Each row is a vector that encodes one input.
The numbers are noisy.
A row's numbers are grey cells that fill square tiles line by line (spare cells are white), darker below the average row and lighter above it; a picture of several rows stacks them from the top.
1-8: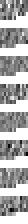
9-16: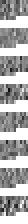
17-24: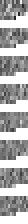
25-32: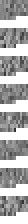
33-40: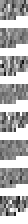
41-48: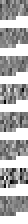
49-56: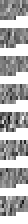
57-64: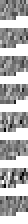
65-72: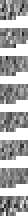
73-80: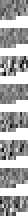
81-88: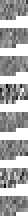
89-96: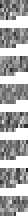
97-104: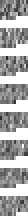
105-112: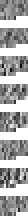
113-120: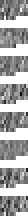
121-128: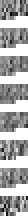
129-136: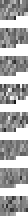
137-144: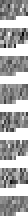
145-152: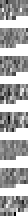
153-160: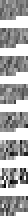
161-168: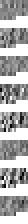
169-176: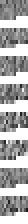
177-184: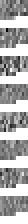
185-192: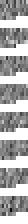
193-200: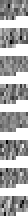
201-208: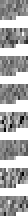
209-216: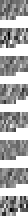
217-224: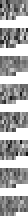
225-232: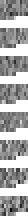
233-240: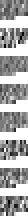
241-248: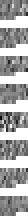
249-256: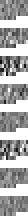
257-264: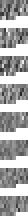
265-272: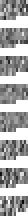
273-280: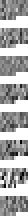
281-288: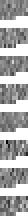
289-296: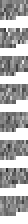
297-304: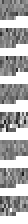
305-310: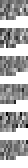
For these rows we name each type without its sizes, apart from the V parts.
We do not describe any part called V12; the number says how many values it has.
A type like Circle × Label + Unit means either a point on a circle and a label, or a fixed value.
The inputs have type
(Bool × Bool × Bool × Bool + V12) × (Label + Tree).
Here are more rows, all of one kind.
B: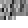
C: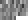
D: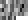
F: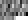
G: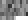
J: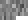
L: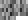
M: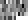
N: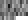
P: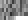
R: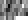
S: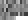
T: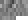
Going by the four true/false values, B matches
C, L, R and T.
